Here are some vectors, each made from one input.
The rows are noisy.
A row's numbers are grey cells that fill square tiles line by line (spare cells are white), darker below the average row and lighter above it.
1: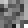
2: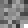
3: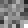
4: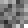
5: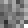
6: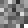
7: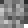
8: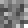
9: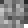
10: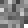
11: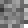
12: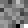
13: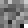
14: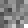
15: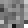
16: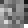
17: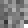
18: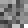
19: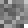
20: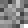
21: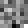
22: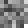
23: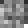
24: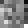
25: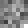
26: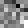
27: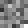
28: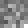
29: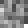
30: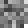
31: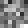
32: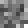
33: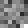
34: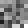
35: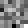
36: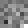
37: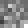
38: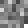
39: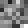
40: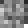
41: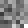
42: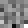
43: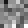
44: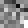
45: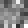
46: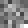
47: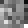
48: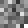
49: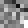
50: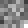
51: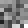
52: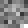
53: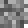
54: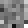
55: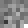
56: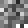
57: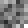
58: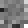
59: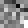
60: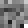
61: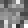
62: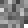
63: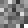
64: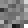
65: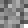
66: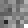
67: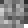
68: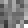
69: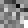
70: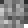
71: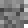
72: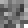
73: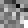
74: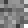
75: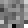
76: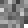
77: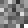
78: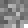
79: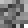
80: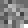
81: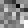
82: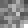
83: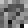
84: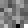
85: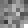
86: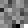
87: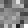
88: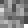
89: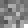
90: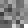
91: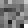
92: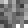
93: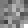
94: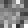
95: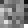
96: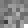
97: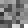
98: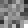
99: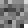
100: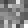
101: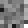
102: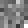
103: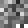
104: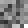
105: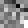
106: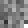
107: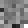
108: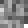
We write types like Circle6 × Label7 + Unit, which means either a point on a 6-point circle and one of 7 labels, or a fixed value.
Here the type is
List3(Line6).
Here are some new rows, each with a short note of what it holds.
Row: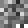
a list of one item
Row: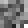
a list of three items
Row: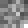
a list of two items
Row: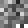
a list of one item
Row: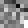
the empty list
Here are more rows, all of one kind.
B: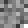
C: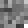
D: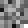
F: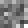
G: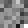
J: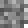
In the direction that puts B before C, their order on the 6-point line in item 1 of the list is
G, D, B, C, J, F.
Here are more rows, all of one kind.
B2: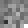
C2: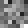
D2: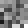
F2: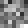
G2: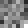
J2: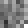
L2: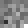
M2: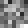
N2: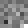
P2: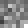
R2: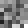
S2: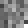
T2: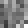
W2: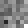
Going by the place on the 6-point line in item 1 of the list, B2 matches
L2, N2 and P2.
